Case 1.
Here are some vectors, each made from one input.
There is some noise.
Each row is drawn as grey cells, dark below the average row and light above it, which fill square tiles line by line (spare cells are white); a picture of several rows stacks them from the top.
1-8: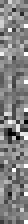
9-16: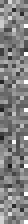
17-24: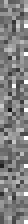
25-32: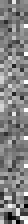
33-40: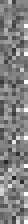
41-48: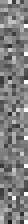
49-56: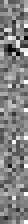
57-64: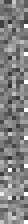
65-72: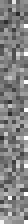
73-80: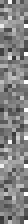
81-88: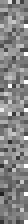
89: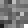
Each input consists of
either a fixed value, or a node of a 16-node tree.
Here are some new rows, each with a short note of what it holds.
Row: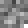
a node of a 16-node tree
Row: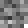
a node of a 16-node tree
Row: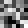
a fixed value
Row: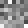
a node of a 16-node tree
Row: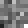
a node of a 16-node tree
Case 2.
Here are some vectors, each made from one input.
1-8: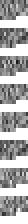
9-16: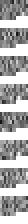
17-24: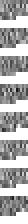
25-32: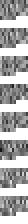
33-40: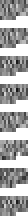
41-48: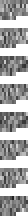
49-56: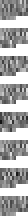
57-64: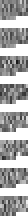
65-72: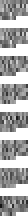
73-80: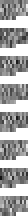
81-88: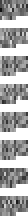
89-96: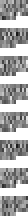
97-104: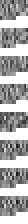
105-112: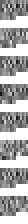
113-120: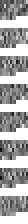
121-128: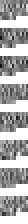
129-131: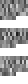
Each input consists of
a point on a 10-point circle.
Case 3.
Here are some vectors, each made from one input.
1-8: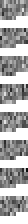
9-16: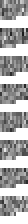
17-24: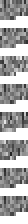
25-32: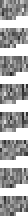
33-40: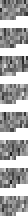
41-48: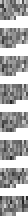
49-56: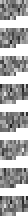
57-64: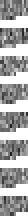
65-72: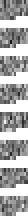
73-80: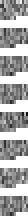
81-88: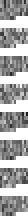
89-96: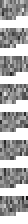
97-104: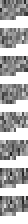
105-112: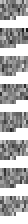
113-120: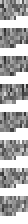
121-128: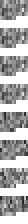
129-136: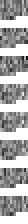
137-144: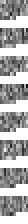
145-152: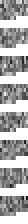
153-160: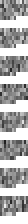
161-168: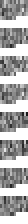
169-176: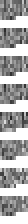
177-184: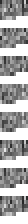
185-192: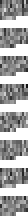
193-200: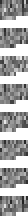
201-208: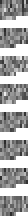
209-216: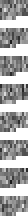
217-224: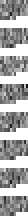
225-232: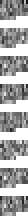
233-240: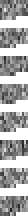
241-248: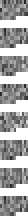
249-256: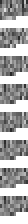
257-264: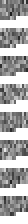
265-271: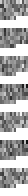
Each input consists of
a point on a 14-point circle.
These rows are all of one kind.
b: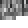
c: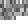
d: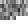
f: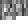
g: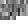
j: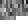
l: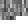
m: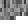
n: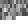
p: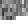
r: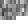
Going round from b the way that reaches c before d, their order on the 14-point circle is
b, f, n, m, l, p, r, c, d, g, j.
